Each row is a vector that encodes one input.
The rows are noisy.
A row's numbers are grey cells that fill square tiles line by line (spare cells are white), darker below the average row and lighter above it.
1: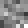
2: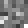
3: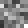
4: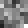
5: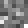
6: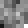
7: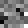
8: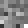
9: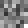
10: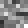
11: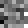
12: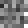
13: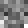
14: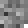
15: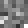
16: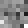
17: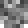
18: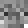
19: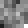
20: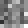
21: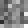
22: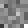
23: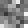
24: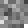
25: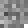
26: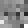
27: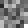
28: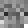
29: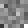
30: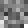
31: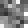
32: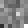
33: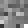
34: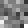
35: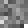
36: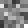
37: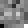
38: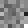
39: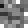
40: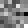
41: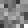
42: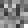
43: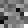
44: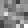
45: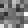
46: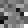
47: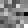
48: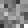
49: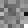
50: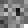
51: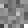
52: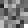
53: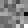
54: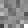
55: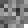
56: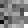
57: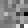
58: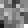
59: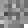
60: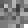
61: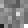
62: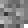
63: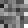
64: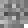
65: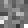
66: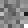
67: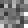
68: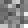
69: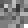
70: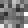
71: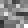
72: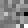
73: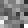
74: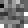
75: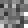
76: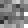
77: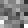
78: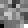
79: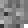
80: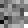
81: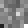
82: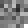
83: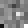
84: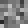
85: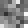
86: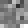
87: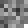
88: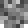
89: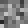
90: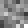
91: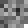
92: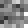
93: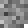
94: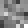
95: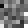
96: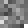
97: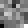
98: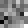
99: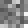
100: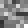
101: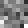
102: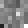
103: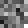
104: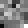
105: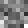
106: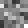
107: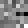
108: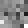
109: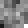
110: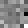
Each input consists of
a point on a 5-point line, together with either a point on a 6-point circle, or a point on a 6-point line.
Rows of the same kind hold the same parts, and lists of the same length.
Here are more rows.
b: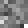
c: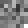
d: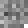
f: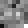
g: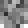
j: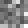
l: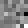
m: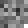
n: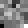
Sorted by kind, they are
b, d, f, l, n
c, g, j, m

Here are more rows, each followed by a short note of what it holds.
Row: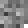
a point on a 5-point line and a point on a 6-point line
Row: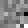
a point on a 5-point line and a point on a 6-point line
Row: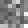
a point on a 6-point circle and a point on a 5-point line
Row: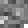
a point on a 5-point line and a point on a 6-point line
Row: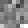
a point on a 6-point circle and a point on a 5-point line
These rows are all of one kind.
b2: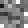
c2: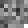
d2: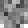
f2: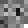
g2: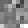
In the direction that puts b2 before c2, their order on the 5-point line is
b2, d2, g2, c2, f2.
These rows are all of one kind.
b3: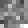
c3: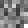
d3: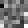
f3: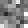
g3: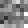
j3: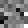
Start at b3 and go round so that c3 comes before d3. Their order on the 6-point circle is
b3, c3, d3, j3, g3, f3.
